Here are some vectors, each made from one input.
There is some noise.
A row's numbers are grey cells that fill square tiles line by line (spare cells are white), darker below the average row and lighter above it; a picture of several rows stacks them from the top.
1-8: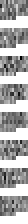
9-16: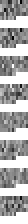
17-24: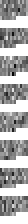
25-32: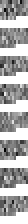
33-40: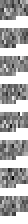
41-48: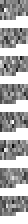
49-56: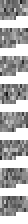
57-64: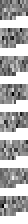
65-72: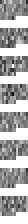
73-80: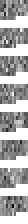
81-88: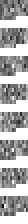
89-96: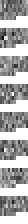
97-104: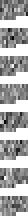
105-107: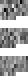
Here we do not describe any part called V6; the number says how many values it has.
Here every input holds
a point on a 5-point line and a value of V6, together with either a fixed value, or a node of a 7-node tree.
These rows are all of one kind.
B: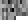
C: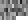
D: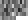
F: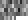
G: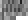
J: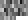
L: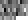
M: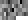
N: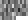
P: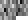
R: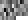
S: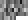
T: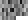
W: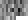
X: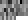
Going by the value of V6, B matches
M, R, T and X.
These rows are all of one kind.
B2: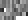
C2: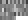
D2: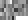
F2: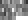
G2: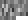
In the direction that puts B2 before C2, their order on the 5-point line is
D2, B2, G2, C2, F2.
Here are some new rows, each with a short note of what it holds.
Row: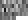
a point on a 5-point line, a node of a 7-node tree and a value of V6
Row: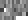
a point on a 5-point line, a node of a 7-node tree and a value of V6
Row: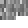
a point on a 5-point line, a node of a 7-node tree and a value of V6
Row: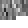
a point on a 5-point line, a node of a 7-node tree and a value of V6
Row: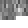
a point on a 5-point line, a node of a 7-node tree and a value of V6
